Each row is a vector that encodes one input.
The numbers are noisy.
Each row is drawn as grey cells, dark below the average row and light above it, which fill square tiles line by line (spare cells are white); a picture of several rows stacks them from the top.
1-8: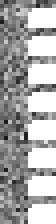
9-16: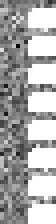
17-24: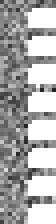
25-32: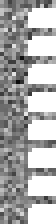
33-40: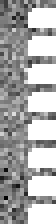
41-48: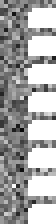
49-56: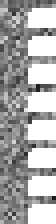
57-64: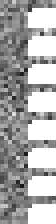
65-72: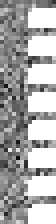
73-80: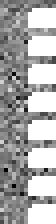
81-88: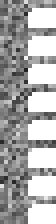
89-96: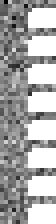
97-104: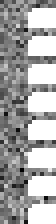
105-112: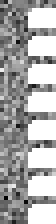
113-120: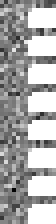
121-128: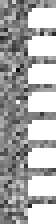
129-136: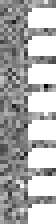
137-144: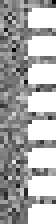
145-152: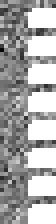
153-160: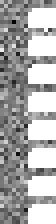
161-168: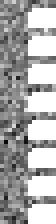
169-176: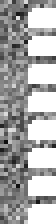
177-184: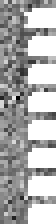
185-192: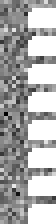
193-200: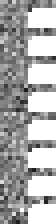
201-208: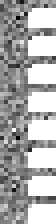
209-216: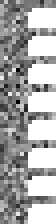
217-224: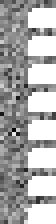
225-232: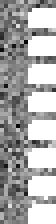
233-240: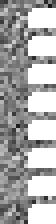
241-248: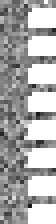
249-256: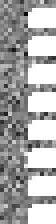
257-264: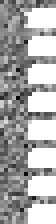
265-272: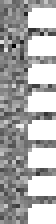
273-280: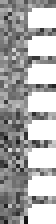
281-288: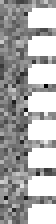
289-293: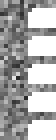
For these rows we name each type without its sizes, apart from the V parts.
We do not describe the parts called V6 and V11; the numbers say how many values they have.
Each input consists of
either a value of V6 and a value of V11, or a list of points on a line.
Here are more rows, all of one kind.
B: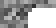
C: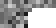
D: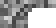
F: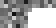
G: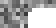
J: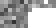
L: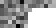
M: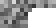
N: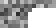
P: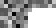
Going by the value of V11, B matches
G and N.
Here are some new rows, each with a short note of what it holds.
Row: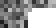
the empty list
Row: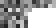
the empty list
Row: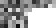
the empty list
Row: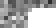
a list of two items
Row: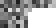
the empty list
